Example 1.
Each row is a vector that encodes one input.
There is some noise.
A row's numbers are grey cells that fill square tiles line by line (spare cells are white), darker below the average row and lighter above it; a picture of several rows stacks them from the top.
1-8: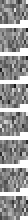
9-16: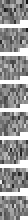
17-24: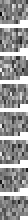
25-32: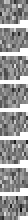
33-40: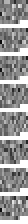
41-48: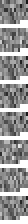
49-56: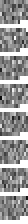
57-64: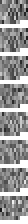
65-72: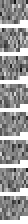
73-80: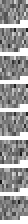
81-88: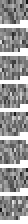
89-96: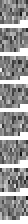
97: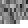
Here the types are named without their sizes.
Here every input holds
a point on a circle and a true/false value.
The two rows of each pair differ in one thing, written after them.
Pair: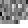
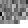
the place on the circle
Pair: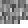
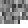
the place on the circle
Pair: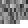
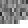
the place on the circle
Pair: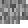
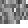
the place on the circle
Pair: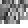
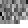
the true/false value
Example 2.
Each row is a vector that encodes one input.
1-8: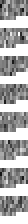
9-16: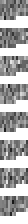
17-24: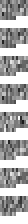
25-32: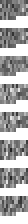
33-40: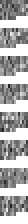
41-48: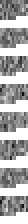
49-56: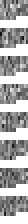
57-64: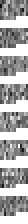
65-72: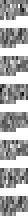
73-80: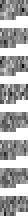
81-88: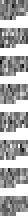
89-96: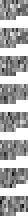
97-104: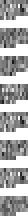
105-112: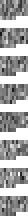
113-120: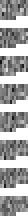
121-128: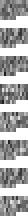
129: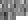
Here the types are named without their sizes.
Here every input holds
either a label, or a point on a line.
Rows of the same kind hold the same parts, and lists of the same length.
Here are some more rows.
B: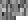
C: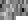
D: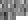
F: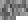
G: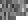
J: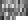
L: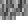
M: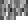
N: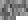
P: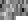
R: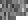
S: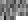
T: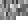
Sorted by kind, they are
B, D, F, G, L, N, R, S
C, J, M, P, T

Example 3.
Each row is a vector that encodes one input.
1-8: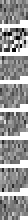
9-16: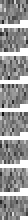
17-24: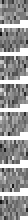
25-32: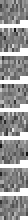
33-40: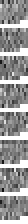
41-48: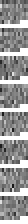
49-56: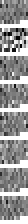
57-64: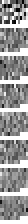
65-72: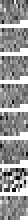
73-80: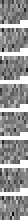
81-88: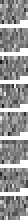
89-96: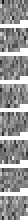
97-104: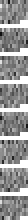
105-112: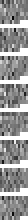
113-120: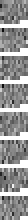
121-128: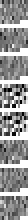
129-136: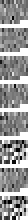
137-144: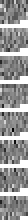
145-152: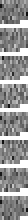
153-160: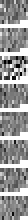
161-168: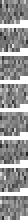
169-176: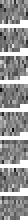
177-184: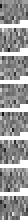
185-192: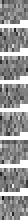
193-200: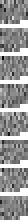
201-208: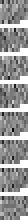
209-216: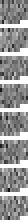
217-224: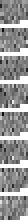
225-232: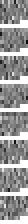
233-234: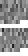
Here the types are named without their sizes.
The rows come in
2 kinds.
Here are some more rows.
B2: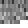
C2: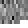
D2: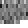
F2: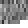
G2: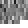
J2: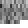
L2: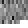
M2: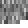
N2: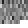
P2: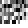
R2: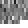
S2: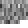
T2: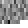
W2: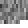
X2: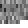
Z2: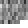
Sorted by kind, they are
B2, C2, D2, F2, G2, J2, L2, M2, N2, R2, S2, T2, W2, X2, Z2
P2

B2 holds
a node of a tree and a true/false value.
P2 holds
a fixed value.
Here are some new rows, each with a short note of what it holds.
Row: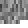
a node of a tree and a true/false value
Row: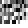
a fixed value
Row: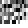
a fixed value
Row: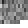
a node of a tree and a true/false value
